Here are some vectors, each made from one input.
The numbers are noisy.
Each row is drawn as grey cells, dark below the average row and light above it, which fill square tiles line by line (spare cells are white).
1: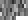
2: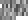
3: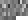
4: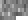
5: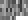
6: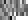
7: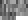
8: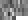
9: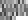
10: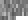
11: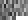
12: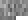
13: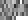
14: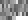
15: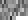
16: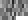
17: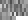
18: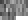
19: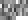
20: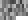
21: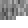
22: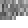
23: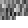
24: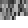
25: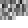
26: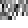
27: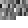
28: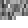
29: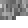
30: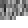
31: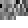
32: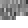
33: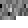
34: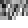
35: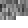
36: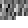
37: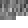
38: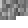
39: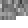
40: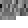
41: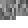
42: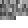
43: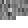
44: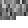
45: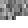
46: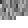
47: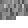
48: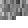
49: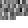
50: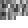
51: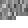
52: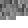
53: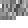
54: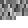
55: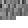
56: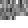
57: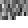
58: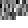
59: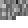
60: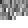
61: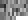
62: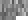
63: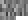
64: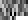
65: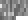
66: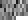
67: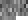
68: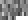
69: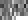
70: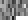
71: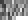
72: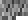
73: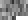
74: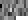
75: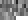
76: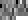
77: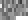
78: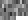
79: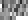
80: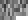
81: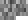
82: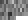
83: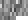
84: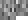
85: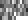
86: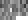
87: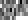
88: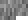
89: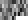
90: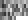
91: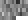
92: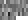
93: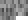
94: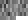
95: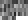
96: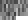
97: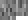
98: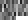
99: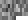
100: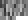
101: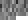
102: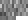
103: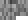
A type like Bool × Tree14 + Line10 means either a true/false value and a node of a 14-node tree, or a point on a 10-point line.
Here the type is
(Label6 + Line9) × Line9.
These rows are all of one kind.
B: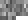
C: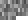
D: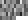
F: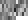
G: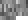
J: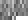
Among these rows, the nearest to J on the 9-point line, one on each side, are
F and G.
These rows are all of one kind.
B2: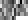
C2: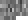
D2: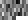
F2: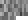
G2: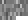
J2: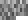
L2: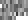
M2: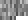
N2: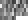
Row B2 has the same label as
F2 and J2.
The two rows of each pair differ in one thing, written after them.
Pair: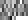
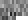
the place on the 9-point line
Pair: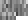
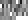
the label
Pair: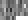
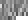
the label
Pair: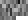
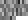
the place on the 9-point line
